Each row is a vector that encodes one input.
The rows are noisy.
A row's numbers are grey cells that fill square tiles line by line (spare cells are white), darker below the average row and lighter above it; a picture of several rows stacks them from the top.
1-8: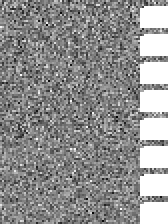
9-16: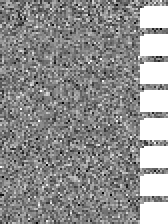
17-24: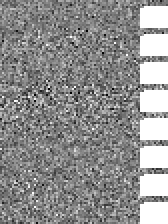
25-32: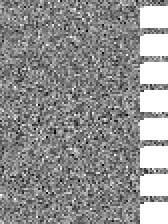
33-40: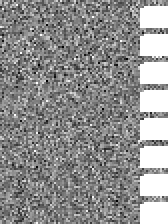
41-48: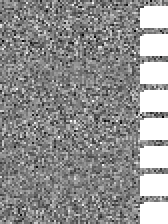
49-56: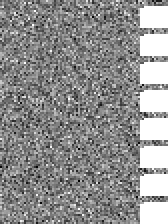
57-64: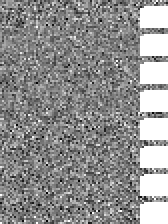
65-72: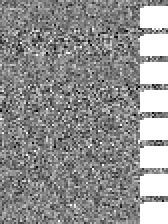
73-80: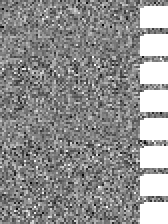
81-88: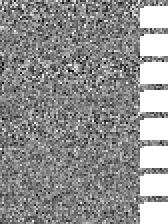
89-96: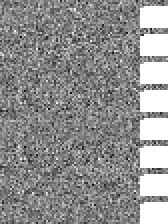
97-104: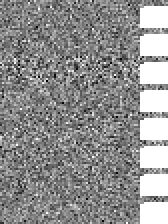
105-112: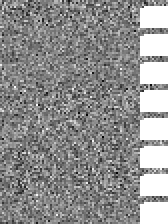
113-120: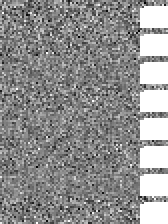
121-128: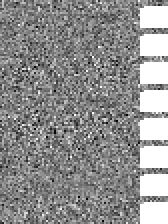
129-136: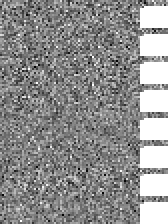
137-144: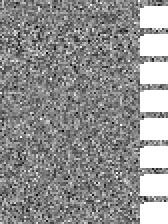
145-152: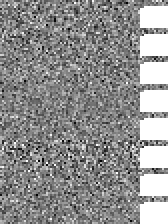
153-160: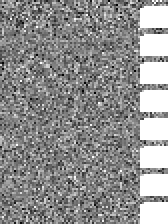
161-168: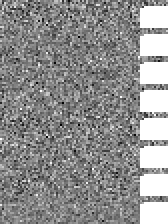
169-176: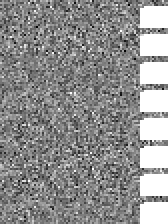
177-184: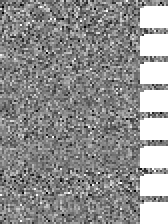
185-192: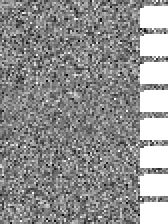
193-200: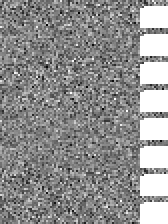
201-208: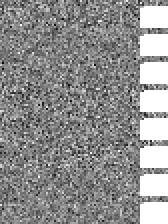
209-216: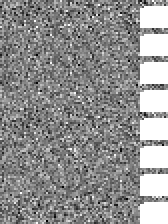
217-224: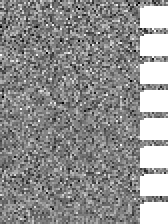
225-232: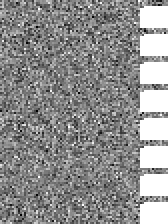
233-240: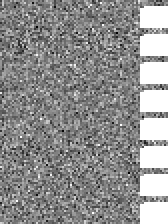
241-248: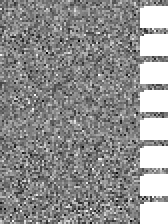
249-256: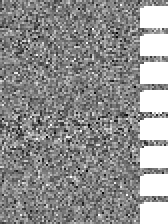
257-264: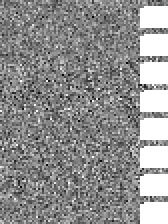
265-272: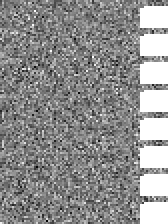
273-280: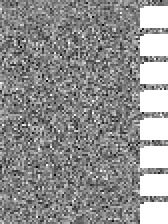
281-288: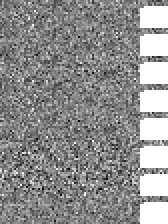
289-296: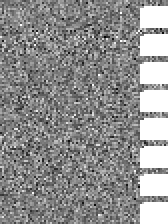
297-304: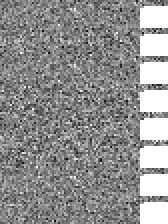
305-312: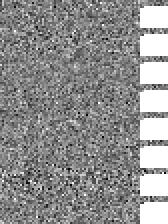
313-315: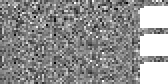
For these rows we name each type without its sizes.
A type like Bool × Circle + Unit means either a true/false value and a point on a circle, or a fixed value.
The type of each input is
Bool × Tree + Line.
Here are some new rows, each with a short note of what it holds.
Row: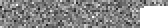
a point on a line
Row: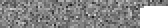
a node of a tree and a true/false value
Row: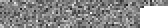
a point on a line
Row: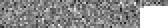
a node of a tree and a true/false value
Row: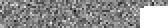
a point on a line
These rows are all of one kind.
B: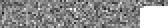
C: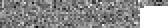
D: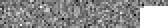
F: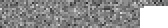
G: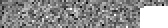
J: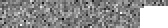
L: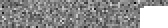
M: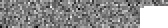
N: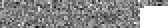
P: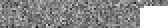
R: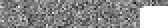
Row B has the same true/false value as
L, N, P and R.
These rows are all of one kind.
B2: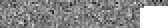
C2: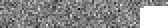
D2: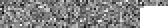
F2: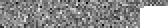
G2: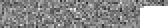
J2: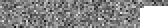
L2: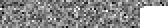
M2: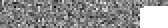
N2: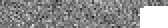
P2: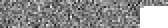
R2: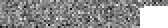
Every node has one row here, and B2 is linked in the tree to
L2 and N2.
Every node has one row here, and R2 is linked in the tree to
J2 and L2.
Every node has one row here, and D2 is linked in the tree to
L2.
